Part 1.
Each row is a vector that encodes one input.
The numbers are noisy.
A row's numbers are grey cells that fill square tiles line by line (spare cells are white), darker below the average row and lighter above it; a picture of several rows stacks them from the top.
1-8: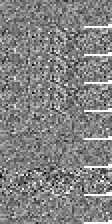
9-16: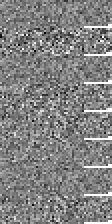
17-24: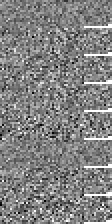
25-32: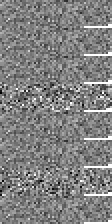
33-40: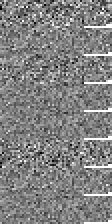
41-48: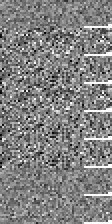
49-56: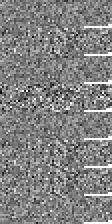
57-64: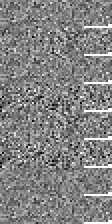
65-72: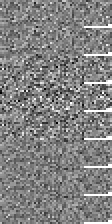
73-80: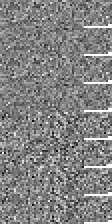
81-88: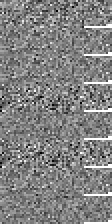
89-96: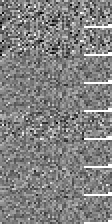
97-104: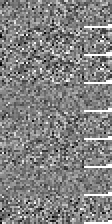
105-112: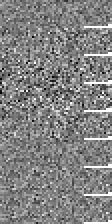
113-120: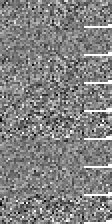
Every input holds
a point on a 6-point line.
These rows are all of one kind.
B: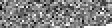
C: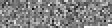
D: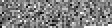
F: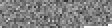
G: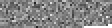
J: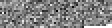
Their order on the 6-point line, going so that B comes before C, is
B, J, F, G, C, D.
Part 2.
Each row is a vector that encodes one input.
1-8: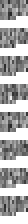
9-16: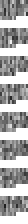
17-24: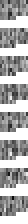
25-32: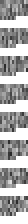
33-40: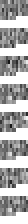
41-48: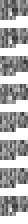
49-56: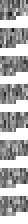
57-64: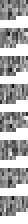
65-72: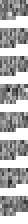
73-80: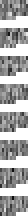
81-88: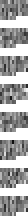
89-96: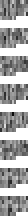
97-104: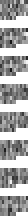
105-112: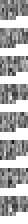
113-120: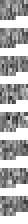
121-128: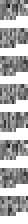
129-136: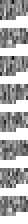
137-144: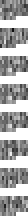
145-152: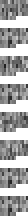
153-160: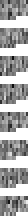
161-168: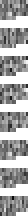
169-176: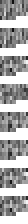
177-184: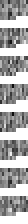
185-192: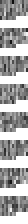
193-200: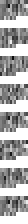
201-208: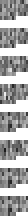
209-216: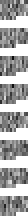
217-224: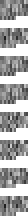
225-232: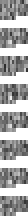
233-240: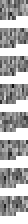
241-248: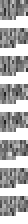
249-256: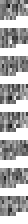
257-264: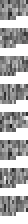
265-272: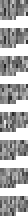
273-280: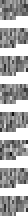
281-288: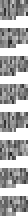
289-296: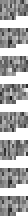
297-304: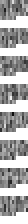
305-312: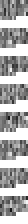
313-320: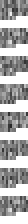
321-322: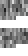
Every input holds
four true/false values.
